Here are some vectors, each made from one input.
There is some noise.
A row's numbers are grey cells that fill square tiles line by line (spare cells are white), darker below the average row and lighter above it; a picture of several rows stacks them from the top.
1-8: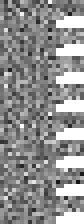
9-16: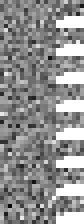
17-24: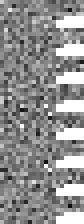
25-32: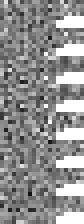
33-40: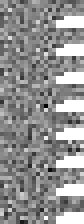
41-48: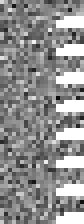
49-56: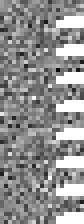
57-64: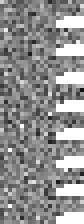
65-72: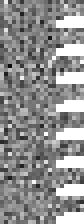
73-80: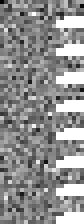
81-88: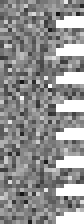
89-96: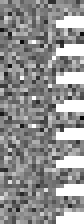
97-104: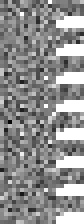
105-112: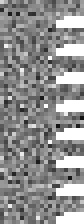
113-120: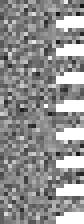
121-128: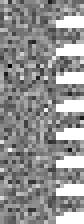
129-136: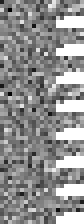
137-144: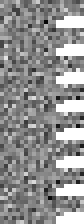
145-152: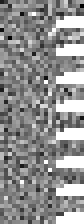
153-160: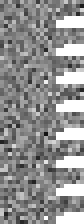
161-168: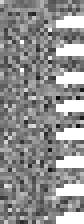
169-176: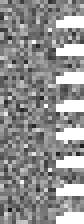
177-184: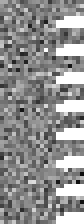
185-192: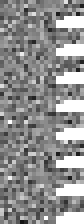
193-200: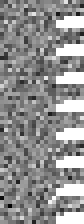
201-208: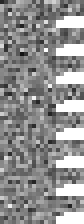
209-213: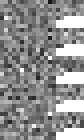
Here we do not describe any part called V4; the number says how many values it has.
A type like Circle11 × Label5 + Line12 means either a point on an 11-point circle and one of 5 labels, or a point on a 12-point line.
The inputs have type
Bool × (Circle6 + Line6 × V4).
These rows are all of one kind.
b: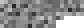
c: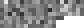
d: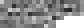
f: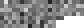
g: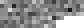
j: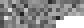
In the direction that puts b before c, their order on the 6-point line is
d, g, f, j, b, c.
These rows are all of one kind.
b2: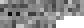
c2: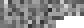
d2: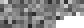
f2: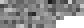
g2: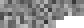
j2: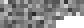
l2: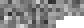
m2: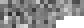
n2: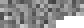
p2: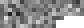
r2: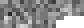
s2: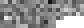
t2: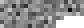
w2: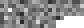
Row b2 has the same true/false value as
d2, f2, j2 and t2.
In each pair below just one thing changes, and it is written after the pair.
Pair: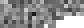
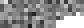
the place on the 6-point line
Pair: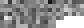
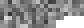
the place on the 6-point line
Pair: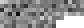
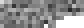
the place on the 6-point line
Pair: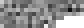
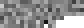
the true/false value
